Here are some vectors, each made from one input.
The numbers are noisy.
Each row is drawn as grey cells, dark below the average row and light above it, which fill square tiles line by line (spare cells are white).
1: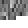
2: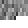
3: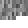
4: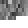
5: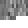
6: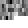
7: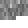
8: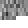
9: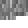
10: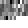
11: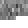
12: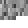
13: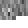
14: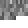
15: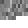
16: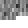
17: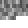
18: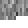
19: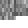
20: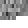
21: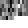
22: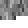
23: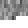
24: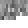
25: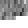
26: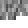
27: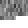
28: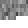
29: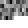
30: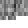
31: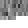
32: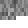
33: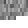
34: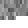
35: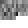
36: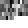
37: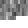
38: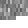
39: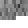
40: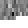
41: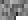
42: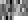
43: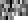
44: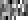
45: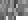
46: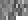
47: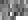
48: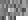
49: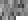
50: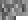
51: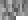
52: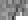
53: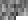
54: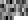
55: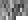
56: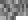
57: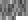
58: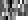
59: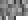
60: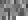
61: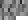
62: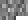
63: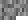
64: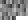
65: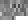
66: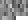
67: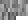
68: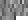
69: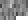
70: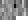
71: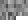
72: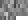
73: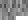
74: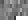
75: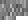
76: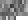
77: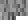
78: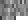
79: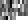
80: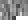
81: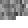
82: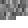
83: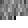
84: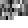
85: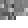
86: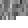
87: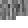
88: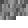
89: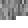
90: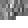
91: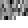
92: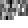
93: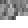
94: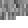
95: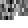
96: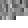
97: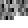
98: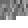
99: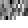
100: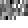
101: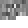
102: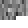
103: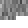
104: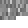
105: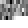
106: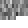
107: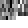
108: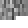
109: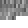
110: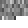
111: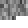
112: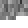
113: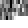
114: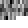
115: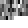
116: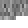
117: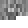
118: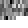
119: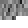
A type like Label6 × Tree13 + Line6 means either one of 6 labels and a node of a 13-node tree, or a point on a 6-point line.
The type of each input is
Label12 × Label12 + Line7.
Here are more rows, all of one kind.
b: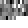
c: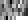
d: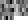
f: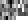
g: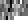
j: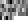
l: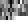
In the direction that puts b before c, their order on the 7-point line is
d, j, g, l, f, b, c.
